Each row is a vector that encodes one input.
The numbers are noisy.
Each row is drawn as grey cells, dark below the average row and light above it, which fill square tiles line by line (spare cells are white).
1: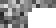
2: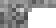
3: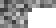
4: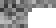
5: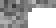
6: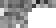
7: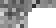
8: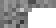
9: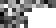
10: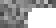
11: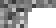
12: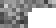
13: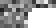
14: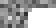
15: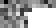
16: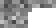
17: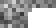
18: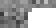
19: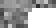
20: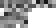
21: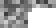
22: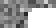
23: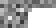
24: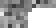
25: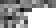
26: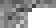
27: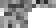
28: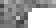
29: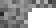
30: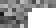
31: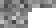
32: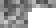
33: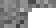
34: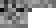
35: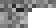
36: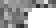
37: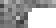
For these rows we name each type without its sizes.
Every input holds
either a label, or a point on a line.
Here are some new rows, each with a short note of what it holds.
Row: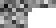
a point on a line
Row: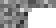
a label
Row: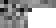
a point on a line
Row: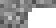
a label
